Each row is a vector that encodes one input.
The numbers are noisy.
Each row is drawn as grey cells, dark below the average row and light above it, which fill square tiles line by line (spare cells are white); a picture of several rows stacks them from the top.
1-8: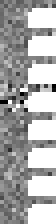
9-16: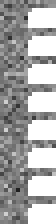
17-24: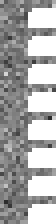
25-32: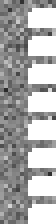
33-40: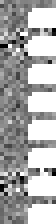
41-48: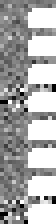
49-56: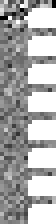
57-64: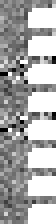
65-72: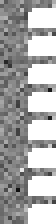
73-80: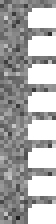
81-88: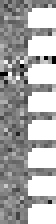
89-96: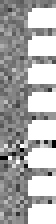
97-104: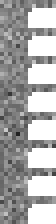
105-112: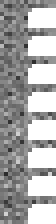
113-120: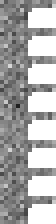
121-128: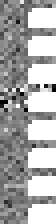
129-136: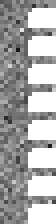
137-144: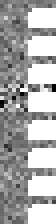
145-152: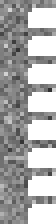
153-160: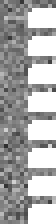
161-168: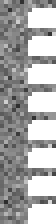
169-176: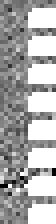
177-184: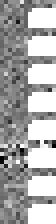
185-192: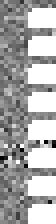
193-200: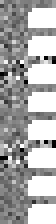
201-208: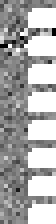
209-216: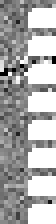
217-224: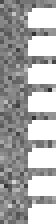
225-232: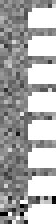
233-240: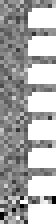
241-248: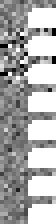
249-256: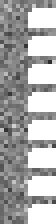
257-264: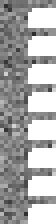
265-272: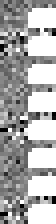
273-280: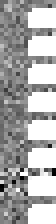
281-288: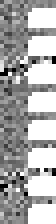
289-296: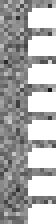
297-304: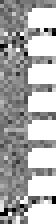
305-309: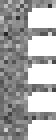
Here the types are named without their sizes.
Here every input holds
either a point on a line, or five true/false values.
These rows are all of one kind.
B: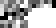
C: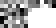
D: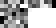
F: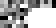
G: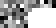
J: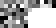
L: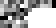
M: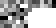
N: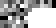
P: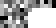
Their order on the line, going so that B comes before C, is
B, L, F, M, N, P, G, J, C, D.
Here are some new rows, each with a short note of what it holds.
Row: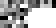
a point on a line
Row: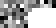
a point on a line
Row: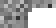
five true/false values
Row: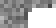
five true/false values
